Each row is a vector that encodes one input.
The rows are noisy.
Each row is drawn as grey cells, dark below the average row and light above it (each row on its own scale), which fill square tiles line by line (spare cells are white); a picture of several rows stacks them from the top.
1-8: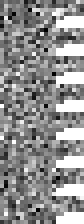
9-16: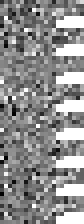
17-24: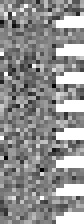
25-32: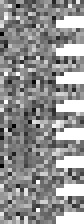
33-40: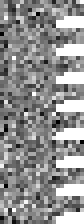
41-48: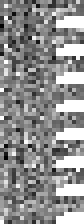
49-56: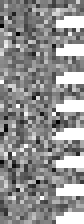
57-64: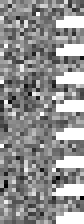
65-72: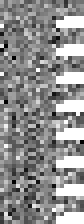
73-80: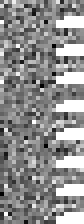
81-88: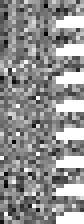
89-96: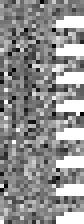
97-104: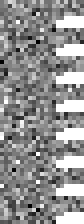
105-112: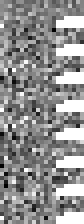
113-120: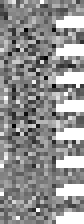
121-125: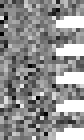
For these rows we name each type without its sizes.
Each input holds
either four true/false values, or a list of points on a line.
